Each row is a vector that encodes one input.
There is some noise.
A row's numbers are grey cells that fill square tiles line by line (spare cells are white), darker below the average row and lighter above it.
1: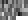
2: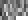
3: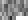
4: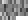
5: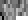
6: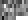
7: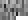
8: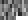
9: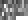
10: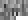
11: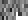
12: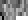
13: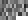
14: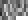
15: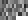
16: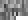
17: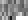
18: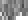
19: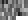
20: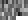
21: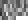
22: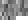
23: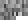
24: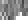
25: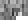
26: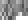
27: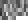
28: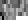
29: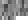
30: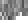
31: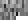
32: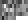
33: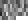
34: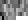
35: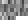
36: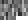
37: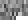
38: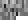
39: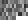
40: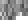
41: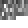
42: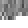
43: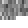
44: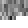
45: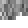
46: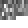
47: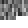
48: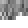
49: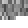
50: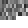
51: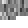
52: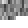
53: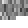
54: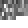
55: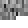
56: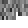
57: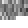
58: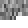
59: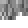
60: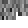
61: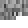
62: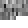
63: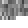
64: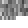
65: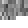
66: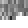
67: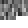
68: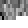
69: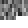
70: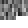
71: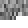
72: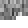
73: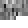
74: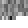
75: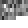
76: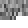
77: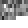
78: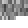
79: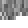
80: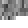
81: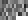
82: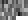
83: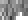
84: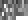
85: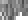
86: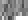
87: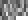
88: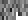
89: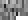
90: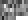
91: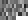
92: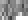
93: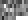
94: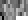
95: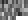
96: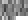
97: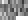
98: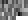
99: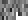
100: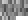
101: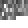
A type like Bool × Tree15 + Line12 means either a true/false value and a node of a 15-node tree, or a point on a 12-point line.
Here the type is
Bool × Bool × Bool + Line6 × (Tree7 + Unit).
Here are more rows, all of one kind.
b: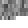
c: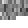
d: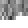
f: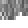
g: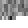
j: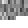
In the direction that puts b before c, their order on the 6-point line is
g, d, f, b, c, j.
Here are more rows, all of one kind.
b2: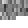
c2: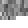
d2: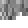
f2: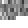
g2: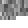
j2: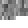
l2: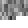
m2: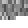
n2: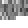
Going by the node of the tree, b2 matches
g2 and l2.
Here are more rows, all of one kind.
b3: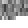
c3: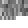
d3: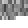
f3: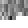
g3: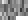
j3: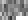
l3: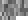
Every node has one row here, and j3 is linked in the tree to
l3.
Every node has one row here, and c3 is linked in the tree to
f3.
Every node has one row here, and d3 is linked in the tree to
b3 and g3.
